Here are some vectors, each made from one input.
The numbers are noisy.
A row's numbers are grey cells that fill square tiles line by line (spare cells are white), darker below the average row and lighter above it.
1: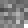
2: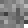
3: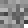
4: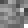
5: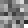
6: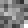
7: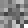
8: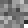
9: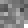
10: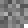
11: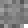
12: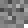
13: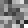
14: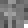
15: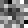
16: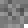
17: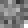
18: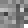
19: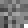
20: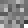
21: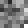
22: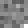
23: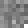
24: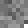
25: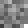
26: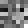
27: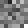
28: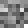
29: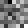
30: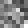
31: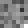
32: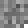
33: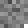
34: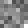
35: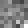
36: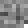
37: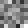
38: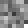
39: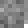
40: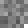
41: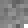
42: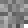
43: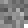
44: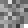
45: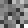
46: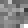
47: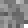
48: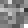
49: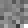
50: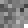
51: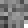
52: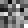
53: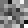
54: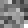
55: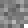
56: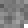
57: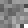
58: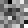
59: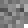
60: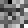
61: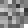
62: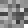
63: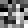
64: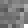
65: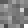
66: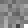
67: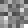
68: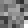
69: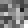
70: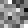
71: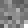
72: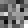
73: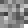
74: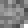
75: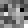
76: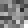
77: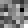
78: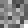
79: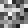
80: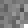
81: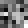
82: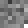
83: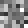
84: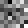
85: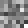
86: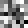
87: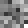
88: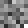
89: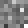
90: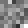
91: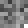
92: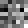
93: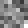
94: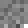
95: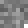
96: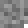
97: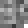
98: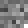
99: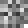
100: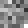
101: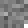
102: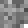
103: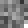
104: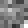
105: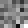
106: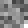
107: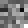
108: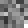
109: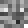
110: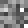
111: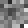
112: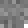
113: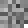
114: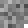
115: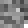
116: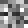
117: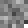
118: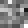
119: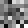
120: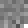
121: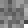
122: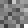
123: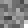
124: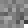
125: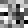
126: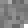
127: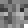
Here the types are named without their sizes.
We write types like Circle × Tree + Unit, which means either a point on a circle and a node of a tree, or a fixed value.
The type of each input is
Tree.
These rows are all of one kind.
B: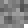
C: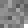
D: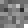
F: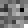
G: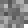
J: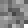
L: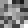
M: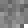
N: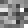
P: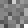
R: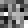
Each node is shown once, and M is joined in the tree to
B, C and L.
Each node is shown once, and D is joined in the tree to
F, G and L.
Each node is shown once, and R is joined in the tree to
N.
